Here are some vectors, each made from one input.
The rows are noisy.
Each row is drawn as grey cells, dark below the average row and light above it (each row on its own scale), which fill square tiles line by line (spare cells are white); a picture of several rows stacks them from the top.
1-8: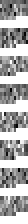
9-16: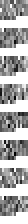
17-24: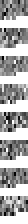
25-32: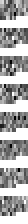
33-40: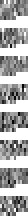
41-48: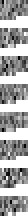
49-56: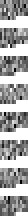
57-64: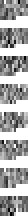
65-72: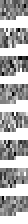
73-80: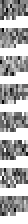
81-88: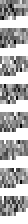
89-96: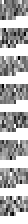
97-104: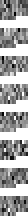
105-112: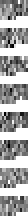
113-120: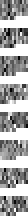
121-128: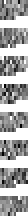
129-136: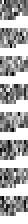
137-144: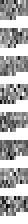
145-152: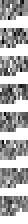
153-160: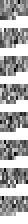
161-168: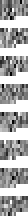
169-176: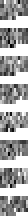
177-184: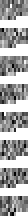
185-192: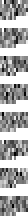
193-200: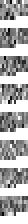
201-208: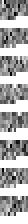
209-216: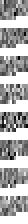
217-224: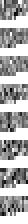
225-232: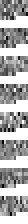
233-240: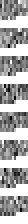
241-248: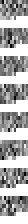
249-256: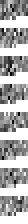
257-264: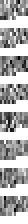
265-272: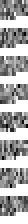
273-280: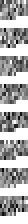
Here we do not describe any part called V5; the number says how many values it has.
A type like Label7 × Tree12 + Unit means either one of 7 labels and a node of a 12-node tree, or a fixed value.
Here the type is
(Label9 + Line11) × V5.
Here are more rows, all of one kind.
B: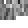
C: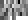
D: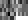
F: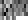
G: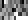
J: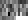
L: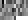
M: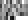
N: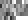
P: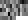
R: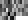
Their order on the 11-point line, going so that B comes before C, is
N, M, R, D, B, L, C, F, G, J, P.
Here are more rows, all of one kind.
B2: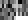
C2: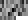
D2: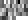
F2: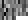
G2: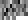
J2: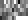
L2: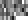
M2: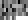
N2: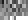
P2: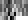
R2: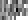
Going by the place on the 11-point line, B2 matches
G2, M2 and N2.
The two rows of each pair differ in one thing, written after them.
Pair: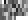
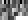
the value of V5
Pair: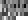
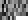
the label
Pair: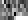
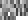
the value of V5
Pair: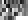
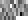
the value of V5
